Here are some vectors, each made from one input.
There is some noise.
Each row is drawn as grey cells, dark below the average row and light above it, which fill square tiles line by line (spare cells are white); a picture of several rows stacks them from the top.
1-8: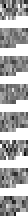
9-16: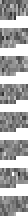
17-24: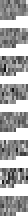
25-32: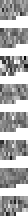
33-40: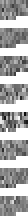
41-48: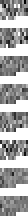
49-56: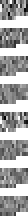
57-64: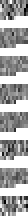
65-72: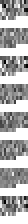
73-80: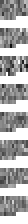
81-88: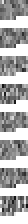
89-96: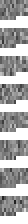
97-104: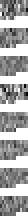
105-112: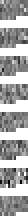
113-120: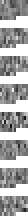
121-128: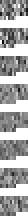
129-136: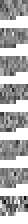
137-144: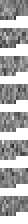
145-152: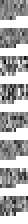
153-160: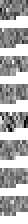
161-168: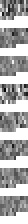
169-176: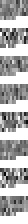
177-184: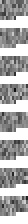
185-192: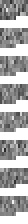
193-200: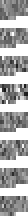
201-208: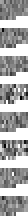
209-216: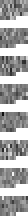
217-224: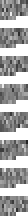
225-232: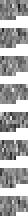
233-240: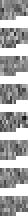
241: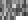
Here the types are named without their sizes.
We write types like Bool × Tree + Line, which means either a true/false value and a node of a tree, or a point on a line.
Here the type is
Circle × Circle × (Circle + Unit) + Label.
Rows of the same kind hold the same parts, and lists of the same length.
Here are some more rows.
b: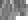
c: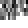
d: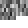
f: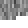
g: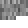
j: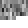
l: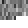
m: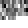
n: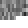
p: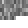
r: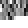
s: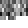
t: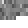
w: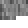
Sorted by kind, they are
b, d, f, l
c, m, r, s
g, j, n, p, t, w

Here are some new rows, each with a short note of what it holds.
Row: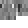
a point on each of three circles
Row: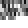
a label
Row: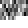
a label
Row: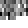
a label
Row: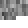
a point on each of three circles
